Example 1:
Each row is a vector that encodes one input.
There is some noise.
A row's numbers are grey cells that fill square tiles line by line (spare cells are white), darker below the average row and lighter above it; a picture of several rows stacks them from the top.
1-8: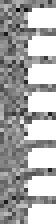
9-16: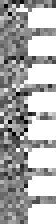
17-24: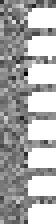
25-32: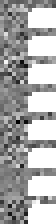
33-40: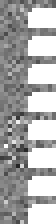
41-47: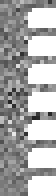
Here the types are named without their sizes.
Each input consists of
a point on each of two lines.
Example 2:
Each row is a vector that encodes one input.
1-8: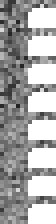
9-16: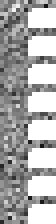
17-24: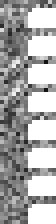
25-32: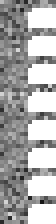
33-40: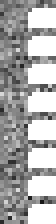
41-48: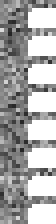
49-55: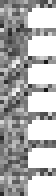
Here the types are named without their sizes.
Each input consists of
a point on a line.
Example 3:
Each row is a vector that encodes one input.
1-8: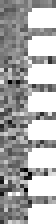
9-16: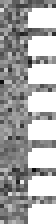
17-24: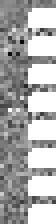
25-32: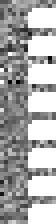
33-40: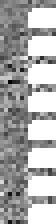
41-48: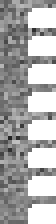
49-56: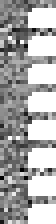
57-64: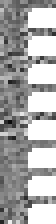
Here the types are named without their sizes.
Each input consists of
a point on a circle.
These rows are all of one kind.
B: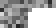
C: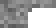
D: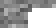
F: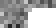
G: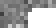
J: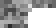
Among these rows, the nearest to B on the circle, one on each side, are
C and F.
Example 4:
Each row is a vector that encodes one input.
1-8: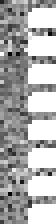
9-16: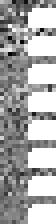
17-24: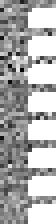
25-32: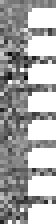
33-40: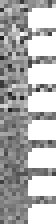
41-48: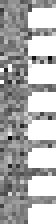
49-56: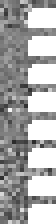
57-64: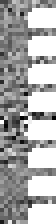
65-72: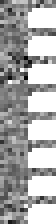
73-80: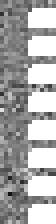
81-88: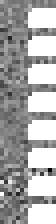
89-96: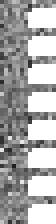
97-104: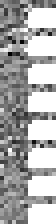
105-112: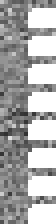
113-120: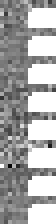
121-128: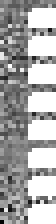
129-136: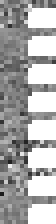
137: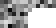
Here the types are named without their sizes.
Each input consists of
four true/false values.
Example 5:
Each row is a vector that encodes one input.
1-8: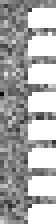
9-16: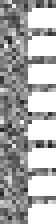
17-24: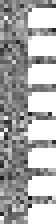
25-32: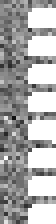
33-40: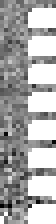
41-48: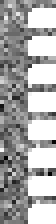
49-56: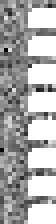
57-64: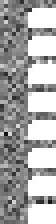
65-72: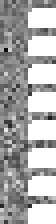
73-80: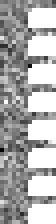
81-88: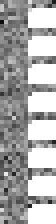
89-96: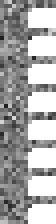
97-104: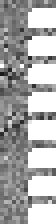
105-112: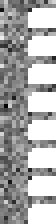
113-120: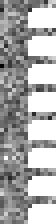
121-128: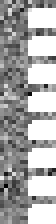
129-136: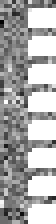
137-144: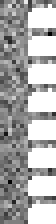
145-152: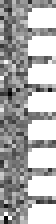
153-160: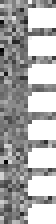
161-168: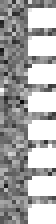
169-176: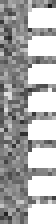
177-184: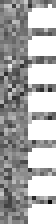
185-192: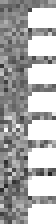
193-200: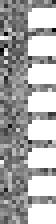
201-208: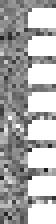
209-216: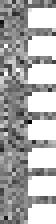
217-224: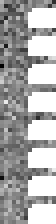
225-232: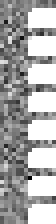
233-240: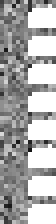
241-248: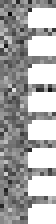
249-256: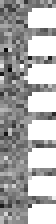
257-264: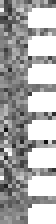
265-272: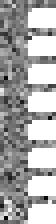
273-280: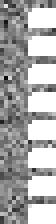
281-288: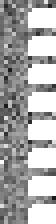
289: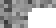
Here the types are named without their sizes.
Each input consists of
a node of a tree.
